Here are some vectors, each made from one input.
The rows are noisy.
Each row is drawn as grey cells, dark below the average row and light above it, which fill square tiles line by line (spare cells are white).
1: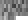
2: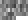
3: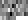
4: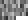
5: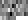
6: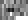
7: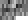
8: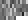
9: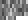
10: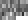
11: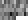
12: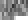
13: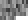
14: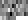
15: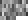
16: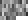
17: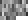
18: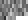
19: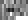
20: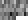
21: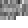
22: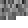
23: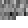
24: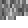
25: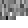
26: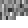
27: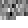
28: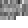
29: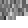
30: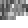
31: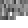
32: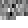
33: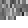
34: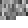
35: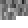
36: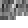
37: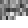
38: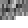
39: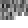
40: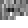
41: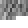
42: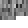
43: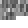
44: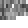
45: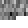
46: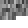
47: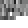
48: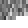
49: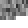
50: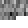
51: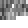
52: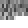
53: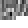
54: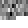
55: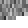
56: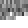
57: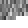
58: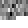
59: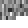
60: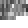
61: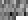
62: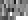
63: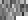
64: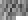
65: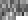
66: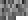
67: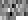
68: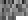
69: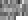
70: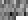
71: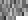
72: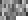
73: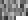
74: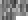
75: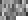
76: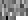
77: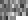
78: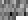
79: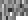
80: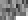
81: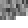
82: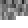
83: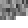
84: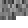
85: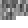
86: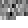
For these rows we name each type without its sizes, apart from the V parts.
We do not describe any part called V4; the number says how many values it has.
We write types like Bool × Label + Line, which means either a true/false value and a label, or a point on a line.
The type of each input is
List(Line) × V4.
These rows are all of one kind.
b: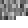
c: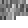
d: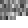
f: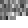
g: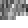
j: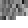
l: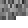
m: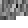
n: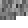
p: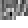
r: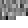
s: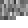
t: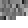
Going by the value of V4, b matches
d, f, r and s.
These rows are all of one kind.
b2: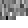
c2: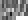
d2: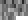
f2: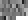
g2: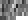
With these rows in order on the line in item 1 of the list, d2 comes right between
b2 and f2.
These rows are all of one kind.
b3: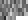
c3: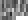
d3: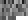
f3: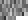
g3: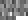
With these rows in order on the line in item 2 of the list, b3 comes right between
d3 and f3.
